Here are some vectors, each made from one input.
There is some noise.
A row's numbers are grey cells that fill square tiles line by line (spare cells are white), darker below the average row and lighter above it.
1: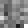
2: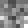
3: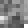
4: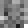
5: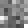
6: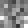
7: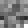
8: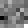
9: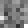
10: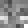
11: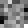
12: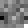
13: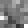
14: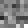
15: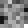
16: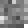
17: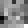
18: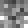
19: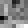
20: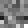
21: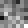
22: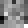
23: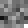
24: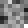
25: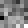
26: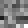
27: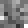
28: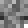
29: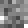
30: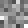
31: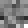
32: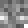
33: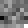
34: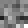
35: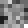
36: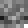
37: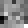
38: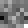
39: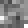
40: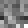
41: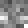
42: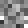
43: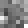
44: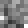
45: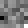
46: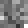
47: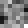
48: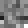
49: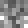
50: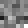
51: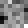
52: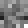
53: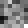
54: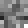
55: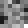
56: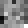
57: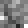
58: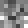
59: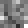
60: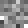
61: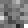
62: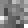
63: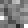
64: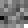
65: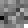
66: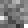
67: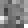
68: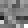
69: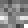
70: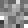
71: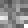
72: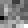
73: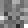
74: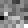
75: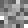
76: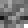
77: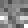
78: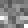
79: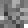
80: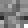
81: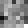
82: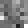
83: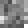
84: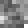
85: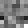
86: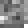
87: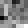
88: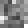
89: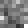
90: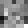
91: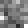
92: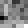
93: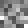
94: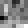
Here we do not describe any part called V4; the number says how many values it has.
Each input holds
a true/false value, together with either a point on a 6-point line, or a value of V4.
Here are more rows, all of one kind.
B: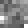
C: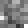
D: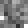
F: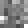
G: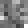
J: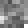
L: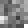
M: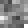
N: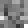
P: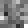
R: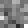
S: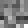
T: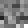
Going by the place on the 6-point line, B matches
J, M, S and T.
